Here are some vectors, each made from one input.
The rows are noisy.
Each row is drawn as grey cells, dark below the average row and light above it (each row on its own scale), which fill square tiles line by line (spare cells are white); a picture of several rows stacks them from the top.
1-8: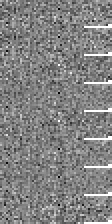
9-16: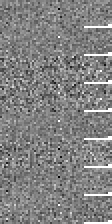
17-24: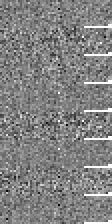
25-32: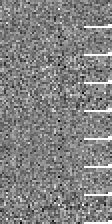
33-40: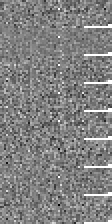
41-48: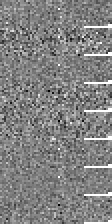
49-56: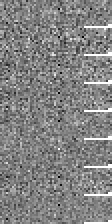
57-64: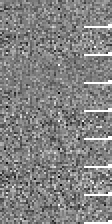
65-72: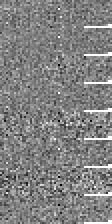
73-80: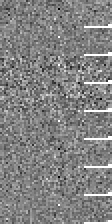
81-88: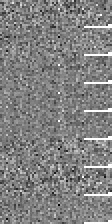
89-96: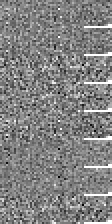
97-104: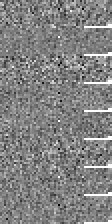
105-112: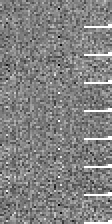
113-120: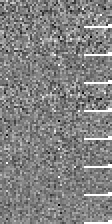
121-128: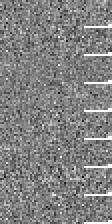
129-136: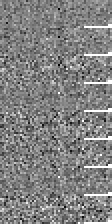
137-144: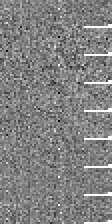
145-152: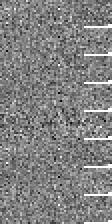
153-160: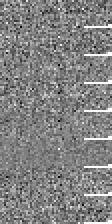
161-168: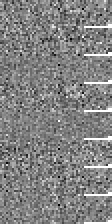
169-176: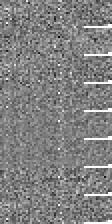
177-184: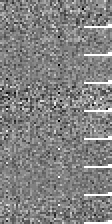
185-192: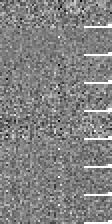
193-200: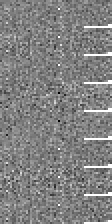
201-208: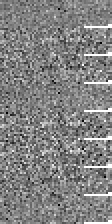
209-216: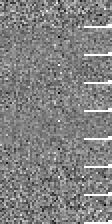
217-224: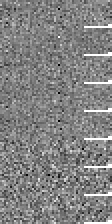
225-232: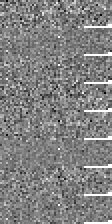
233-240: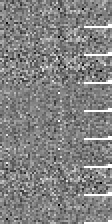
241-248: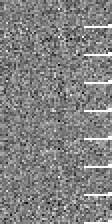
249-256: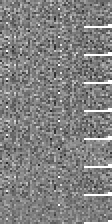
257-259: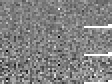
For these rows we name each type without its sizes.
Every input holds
either a point on a line and a node of each of two trees, or a list of points on a circle.
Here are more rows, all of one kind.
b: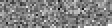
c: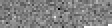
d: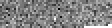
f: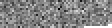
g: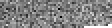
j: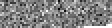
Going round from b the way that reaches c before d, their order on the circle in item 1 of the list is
b, f, g, j, c, d.
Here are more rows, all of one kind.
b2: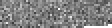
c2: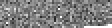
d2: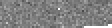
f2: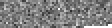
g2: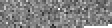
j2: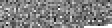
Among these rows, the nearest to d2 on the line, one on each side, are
b2 and j2.
